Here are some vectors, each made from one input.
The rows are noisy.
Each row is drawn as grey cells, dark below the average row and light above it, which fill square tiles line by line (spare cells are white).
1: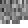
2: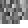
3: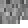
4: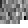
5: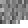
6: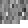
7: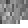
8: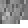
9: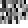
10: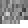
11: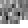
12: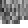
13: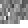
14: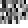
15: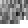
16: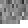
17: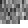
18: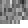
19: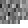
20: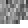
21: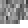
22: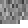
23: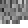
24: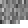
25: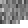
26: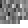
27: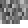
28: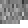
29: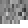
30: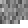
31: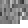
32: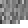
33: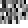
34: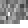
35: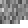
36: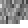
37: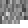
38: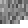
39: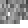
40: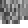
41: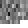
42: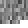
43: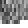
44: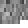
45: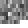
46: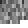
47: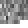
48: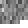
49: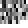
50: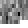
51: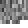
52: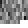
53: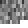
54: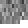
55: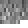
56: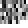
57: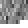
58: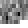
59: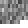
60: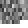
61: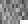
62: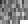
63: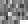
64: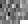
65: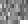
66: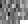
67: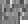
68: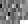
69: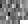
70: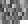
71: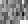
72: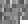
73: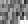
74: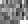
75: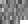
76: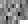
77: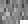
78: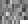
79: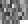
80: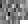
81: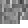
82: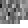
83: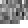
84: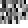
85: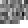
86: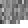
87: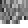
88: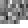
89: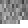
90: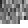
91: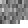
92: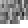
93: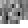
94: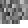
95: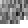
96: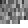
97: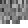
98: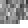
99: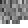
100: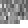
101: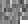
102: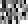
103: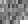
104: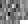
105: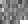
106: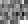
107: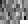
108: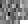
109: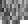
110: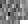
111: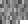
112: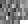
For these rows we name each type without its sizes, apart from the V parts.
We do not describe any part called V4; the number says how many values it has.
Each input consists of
a list of items, each a true/false value and a value of V4.
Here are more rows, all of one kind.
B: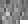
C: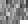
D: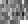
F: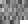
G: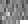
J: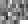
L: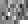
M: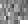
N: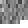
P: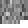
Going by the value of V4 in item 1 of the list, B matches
C, G and M.
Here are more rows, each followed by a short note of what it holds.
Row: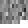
a list of two items
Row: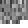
a list of one item
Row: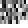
the empty list
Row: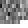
a list of one item
